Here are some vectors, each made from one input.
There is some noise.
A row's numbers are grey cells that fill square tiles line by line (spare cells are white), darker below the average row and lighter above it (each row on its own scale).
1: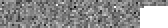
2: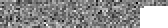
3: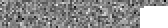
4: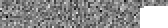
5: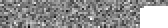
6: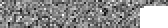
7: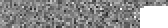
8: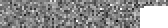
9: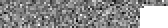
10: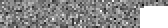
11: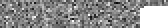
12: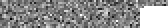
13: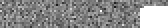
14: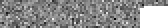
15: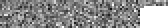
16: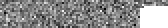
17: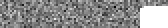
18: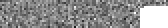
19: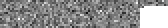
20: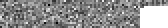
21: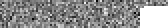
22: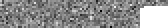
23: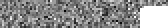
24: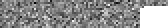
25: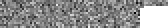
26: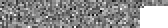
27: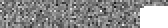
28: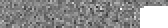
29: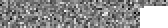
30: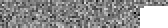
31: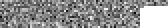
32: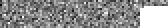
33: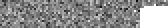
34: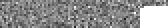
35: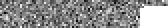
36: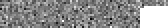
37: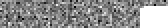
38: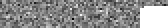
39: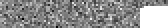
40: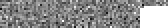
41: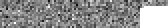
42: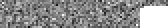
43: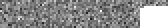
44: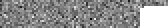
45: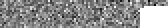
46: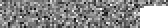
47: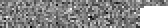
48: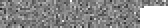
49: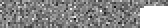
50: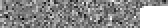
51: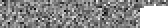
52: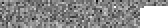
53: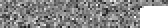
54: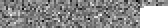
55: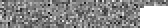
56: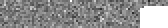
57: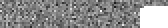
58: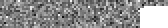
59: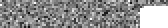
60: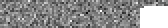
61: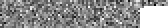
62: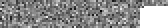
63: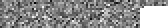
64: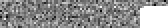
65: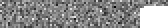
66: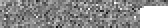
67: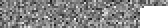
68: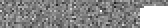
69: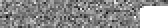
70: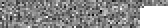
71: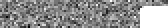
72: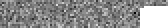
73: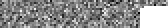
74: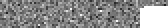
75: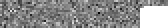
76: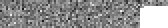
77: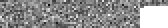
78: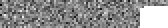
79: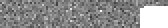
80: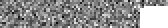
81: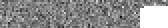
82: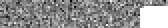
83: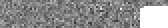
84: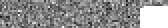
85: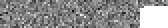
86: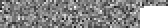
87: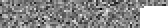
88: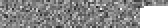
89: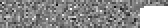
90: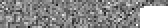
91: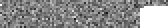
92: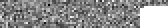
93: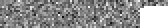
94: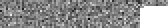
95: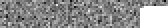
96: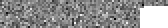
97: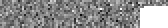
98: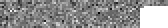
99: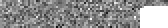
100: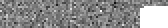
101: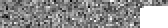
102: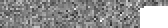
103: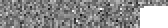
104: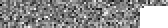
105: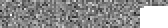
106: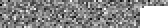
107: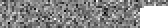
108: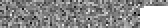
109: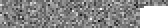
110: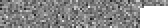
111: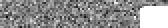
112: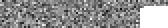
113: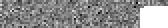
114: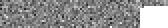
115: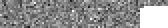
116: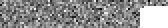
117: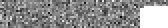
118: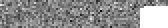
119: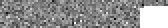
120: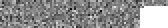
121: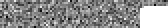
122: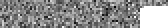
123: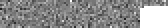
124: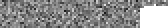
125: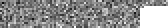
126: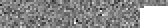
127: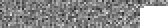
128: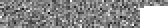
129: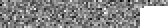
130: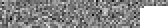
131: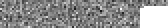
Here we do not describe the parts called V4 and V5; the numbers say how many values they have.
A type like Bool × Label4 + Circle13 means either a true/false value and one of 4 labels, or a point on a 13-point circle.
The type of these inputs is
(Bool × V4 + Line6) × V5.
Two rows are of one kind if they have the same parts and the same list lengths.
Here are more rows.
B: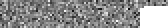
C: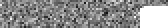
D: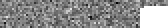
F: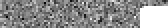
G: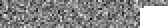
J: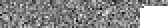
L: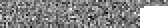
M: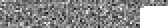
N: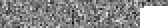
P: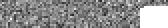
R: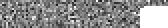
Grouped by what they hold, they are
B, D, G, J, L, N, P, R
C, F, M

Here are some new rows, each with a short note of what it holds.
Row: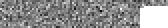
a true/false value, a value of V4 and a value of V5
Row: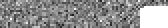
a point on a 6-point line and a value of V5
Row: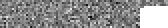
a point on a 6-point line and a value of V5
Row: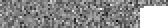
a true/false value, a value of V4 and a value of V5
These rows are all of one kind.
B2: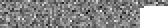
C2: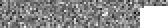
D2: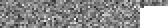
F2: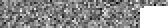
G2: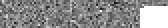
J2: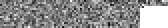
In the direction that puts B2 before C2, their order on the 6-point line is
D2, F2, J2, G2, B2, C2.
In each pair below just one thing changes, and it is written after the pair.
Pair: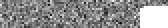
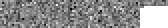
the true/false value
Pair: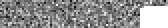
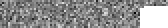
the true/false value
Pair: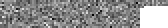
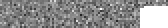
the value of V5
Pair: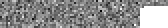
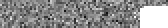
the true/false value
